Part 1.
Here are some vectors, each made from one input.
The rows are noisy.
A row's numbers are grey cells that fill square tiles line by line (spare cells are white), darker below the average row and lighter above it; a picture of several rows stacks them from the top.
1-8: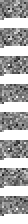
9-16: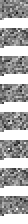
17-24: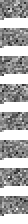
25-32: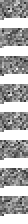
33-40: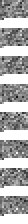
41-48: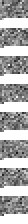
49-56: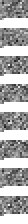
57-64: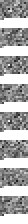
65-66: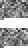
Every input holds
three true/false values.
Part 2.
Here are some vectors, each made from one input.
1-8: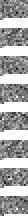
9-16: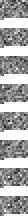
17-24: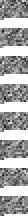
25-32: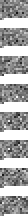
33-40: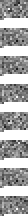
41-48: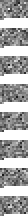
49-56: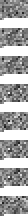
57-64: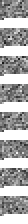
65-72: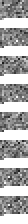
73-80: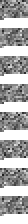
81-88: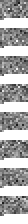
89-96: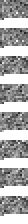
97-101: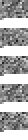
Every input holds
three true/false values.
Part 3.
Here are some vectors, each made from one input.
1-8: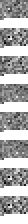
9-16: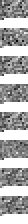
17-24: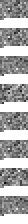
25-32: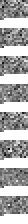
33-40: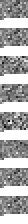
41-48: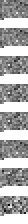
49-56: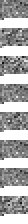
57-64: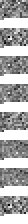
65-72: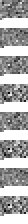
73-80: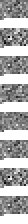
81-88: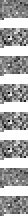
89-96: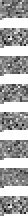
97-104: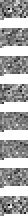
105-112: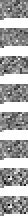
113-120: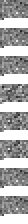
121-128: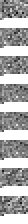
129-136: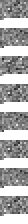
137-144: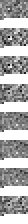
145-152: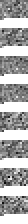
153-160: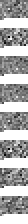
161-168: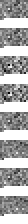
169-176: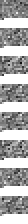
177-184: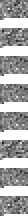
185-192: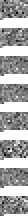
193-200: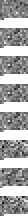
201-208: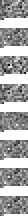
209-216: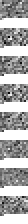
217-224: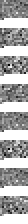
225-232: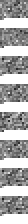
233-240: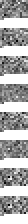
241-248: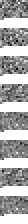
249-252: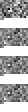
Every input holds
three true/false values.
